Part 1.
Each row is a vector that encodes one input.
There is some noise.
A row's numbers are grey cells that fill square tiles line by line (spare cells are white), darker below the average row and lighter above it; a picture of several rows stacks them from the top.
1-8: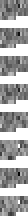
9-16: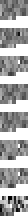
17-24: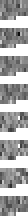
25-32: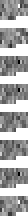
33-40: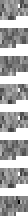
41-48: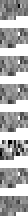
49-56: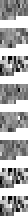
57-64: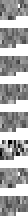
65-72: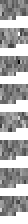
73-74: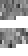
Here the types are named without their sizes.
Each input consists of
a list of points on a line.
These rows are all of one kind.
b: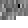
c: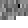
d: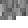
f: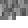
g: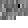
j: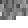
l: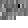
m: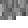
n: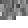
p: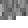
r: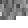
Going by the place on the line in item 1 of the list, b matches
c, g and l.
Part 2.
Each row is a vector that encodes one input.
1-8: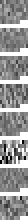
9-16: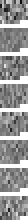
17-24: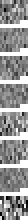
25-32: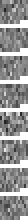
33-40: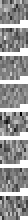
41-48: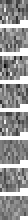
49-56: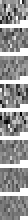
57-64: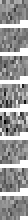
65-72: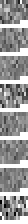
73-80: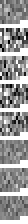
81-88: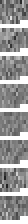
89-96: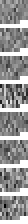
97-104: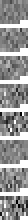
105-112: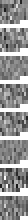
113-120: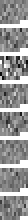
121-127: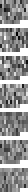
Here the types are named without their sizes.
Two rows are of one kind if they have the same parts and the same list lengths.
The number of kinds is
2.
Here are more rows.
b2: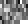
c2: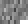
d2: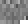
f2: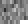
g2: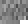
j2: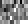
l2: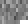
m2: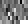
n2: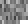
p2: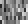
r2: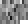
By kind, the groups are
b2, f2, j2
c2, d2, g2, l2, m2, n2, p2, r2

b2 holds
a node of a tree.
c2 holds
three true/false values.
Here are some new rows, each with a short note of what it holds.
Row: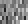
a node of a tree
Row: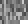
a node of a tree
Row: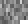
a node of a tree
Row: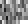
three true/false values
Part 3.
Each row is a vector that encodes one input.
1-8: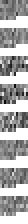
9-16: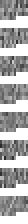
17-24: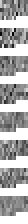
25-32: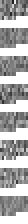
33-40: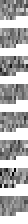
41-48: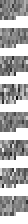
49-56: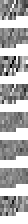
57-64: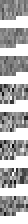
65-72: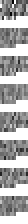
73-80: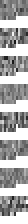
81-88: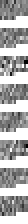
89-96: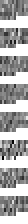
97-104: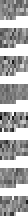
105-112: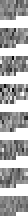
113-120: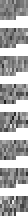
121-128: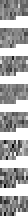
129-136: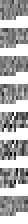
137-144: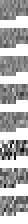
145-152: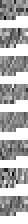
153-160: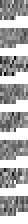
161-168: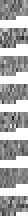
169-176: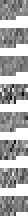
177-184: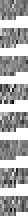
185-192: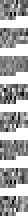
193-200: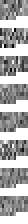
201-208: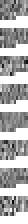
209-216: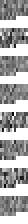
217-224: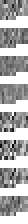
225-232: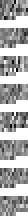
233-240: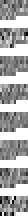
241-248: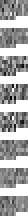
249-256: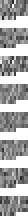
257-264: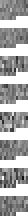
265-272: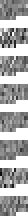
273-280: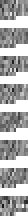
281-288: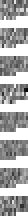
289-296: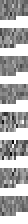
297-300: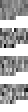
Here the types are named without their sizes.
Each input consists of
either a point on a circle, or a fixed value, or three true/false values.
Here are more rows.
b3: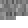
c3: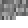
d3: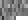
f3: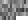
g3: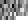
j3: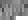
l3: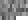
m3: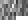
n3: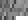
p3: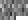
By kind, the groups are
b3, g3, n3, p3
c3, d3
f3, j3, l3, m3

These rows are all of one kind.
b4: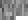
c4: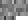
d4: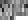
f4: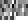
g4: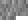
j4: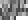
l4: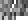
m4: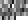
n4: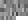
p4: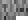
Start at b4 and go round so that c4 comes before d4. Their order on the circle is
b4, c4, g4, j4, f4, n4, p4, l4, d4, m4.
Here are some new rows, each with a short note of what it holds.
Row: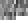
three true/false values
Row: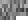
a point on a circle
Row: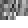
a fixed value
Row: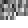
a fixed value
